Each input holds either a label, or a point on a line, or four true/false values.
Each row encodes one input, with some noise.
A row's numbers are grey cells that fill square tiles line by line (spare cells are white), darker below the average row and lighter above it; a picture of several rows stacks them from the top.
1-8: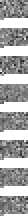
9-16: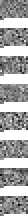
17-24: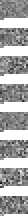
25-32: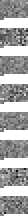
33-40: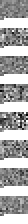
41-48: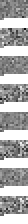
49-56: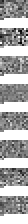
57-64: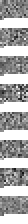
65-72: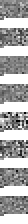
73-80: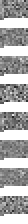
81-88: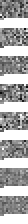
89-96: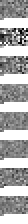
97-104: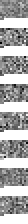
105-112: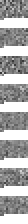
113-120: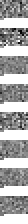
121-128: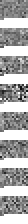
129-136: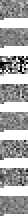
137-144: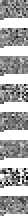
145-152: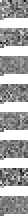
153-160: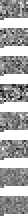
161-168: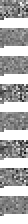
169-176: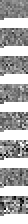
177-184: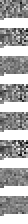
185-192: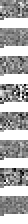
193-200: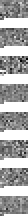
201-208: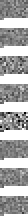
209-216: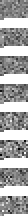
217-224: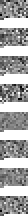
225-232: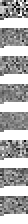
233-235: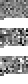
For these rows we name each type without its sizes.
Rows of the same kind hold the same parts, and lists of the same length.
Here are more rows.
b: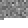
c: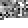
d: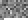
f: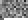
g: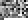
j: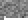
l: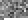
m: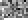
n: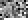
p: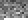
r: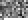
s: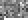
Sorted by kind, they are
b, c, j, r, s
d, f, g, n, p
l, m

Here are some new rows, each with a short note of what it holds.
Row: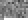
four true/false values
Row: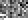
a label
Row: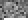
a point on a line
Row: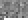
four true/false values
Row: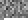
a point on a line
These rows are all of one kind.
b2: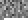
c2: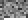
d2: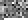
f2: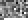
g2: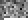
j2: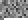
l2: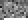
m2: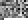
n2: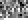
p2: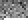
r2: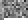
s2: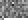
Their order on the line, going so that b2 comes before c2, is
n2, b2, s2, d2, r2, j2, m2, p2, f2, l2, c2, g2.
